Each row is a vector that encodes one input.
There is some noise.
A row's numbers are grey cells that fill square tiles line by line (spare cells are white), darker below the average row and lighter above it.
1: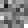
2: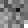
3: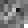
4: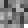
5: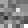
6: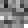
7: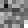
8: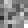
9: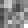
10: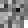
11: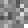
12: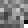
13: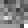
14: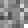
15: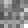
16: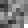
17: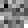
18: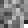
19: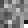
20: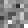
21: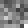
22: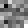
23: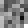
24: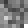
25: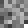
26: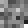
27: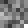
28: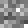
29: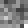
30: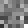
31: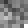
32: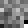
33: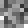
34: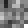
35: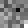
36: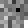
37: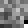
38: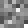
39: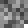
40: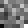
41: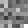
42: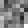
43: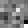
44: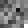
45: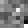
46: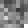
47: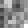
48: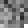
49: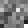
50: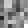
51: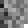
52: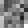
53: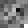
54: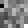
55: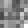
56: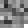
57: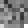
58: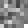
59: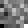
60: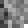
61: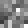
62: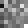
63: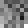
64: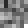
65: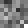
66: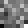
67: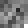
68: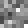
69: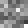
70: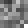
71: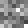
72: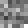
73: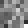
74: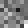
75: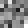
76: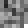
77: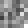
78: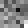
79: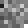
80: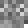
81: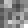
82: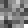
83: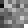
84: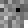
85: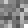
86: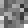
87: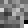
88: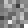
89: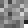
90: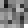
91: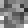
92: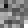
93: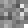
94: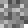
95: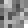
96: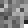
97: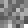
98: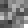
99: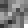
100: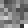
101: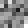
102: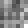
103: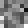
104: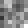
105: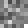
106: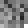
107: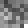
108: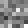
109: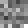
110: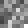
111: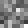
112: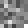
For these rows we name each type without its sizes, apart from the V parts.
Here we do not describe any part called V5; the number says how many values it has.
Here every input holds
a node of a tree, together with either a point on a line, or a value of V5.
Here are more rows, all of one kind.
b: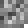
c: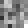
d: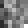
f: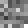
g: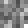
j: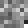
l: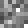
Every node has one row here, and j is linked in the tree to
b and d.
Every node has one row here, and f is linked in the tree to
l.
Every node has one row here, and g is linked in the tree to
b and c.
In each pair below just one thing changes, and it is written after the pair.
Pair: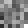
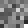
the node of the tree
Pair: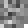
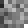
the node of the tree
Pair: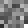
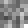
the value of V5
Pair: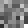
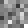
the value of V5
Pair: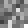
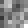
the node of the tree
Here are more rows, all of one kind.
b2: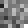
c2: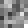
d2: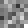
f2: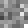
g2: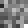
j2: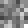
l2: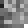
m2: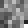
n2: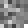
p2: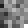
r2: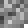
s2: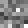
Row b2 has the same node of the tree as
g2, l2 and p2.
